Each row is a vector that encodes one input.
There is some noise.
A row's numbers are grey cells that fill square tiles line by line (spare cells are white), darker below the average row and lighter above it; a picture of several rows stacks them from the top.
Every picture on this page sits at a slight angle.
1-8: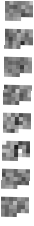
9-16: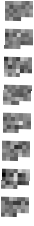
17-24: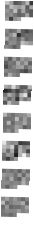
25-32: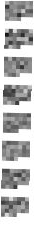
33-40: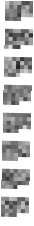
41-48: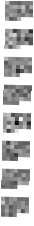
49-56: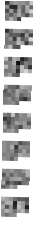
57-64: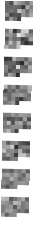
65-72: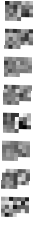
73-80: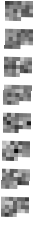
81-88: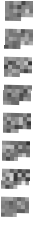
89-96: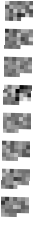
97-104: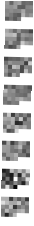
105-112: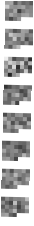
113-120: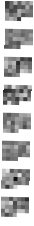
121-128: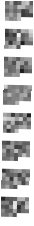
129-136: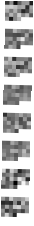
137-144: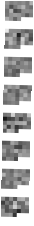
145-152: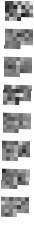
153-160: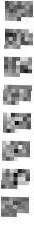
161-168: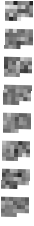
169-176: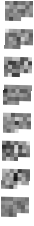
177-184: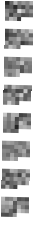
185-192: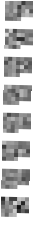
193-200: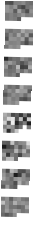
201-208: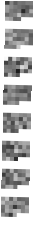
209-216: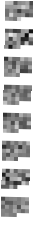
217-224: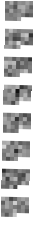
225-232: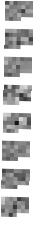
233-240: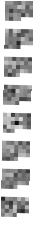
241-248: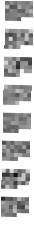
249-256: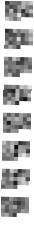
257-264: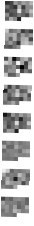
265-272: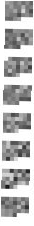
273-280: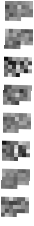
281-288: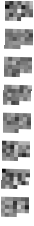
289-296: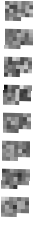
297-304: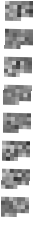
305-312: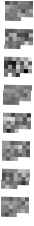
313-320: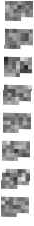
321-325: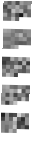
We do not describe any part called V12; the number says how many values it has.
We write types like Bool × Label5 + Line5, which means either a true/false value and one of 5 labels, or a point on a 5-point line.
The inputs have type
Line11 × (Line11 + V12).
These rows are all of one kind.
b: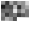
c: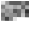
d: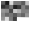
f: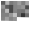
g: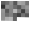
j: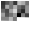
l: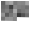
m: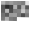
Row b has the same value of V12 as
c and m.
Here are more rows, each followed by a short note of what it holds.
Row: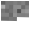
a point on each of two 11-point lines
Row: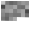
a point on an 11-point line and a value of V12
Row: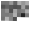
a point on an 11-point line and a value of V12
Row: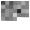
a point on each of two 11-point lines
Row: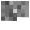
a point on each of two 11-point lines
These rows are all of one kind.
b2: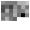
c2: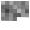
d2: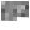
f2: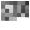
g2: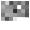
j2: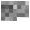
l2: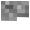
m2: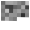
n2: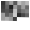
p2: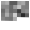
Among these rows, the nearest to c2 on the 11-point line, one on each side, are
j2 and l2.
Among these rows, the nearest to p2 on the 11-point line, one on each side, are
d2 and n2.
